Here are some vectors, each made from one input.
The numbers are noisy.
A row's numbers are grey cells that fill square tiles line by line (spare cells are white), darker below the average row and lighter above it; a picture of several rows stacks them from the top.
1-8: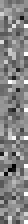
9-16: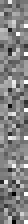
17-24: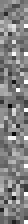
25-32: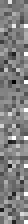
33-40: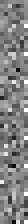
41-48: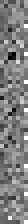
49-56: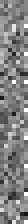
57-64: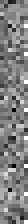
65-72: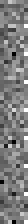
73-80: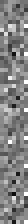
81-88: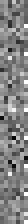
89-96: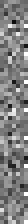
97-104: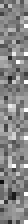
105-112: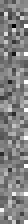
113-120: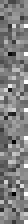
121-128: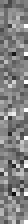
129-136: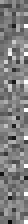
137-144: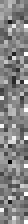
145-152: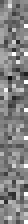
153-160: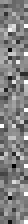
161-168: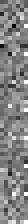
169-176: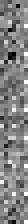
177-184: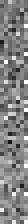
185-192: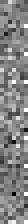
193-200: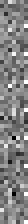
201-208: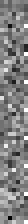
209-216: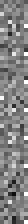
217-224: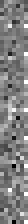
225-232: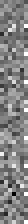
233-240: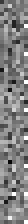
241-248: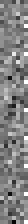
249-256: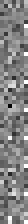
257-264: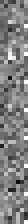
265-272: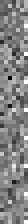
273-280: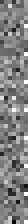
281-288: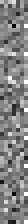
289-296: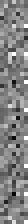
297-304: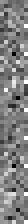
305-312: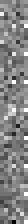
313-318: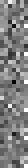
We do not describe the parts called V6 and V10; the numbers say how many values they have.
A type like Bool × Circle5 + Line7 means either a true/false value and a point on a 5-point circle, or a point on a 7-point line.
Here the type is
Line3 × Line5 × (Line11 + V10) × V6.
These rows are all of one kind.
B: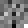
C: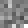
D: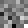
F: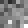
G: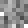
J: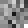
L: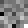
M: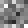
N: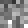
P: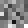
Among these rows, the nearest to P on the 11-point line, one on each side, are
D and M.
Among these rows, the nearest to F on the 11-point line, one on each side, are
L and N.
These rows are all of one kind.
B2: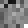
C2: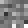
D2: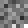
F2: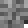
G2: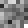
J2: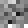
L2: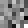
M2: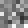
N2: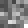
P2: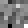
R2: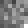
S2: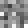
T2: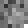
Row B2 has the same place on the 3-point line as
N2, R2 and T2.
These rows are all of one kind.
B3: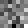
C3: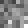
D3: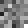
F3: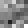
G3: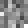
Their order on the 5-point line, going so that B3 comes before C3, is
B3, D3, F3, C3, G3.
